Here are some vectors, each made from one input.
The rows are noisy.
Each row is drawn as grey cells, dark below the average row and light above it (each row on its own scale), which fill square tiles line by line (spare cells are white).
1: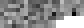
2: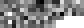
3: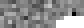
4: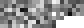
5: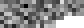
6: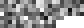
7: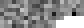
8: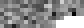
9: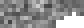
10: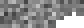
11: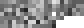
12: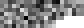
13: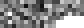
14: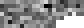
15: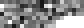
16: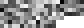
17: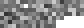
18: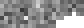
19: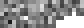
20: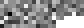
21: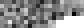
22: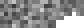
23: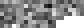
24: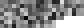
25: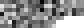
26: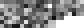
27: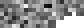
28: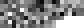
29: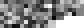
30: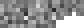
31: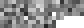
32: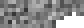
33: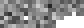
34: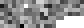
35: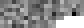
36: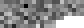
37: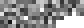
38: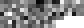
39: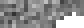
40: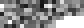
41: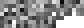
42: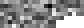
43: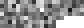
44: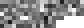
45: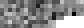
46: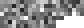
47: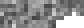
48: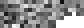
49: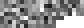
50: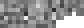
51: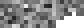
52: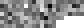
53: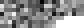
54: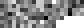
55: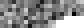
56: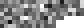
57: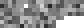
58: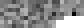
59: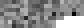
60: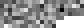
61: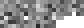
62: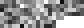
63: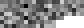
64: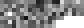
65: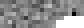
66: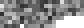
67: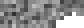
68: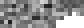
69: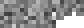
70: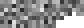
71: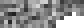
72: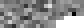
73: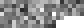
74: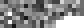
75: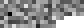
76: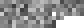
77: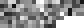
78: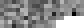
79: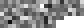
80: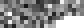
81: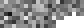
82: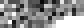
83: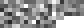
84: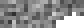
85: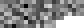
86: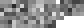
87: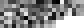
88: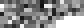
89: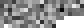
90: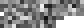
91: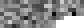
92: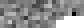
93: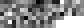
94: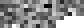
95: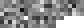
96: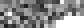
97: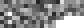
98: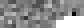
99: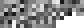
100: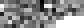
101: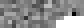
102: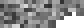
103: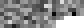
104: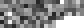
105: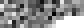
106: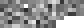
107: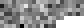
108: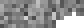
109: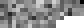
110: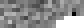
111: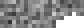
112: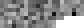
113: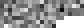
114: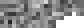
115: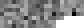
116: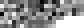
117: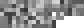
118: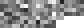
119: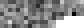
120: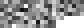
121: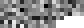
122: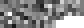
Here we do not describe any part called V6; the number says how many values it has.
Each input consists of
a list of up to two items, each a true/false value and a value of V6.
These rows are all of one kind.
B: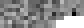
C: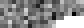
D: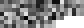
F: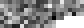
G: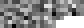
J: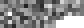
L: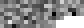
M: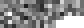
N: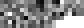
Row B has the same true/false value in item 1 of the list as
C, D and N.
